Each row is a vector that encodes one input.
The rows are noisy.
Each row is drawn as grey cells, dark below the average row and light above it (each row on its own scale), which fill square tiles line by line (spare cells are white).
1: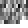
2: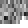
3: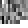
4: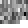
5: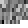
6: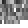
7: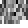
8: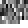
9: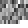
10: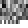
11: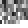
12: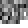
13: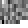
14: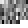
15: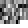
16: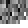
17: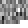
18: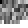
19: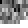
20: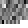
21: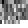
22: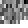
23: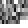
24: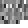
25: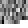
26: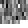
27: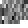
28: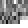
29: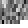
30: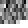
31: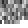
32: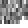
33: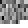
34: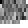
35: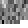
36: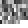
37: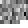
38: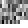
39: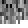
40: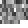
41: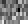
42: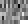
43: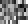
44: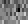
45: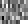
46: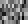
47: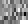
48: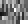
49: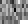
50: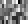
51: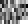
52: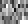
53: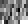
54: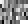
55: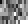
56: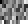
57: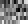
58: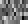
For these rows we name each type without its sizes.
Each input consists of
a point on a line and a true/false value.
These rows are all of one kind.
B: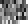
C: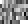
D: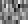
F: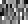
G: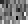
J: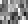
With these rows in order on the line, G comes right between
F and J.
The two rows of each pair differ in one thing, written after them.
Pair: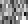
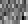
the true/false value
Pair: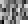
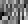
the true/false value
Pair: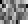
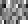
the place on the line
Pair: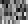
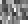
the place on the line
